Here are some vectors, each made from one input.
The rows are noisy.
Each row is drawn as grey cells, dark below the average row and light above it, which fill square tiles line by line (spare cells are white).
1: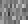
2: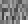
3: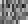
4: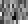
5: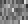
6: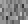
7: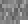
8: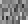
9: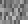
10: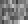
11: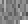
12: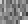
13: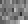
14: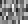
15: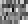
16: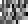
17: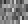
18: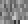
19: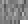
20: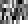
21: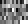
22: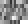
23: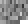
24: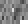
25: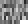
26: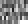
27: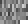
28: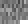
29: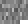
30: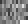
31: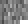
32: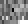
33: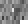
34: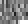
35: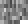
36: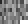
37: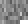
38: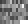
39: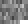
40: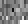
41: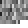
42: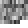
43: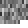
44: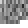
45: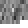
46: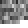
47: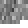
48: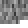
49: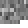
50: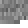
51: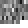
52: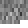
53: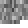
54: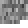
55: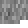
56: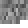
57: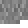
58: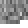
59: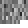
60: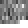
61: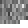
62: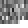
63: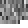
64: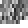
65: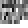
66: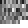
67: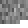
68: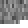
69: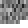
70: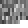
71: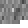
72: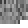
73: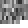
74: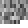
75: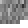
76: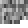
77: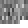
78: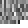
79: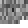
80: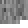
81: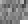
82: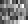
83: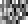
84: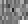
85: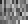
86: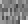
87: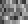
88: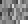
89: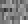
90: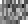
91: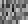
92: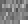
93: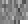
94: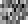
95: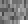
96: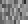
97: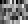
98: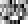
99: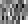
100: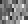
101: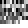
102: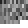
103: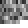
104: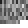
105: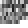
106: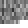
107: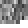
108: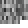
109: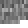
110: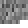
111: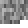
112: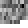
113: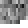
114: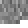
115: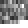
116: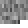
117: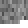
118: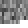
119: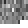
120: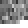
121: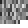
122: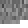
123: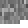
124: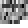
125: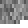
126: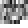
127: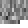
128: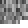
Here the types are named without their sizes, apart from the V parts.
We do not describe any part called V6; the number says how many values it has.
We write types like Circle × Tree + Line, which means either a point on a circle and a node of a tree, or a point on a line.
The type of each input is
Bool × Line × (Line + V6).
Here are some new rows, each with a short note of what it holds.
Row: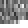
a point on each of two lines and a true/false value
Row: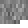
a point on each of two lines and a true/false value
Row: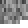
a point on a line, a true/false value and a value of V6
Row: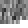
a point on a line, a true/false value and a value of V6
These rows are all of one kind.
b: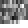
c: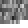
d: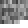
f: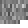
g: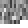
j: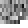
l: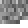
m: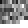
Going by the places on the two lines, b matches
g and j.
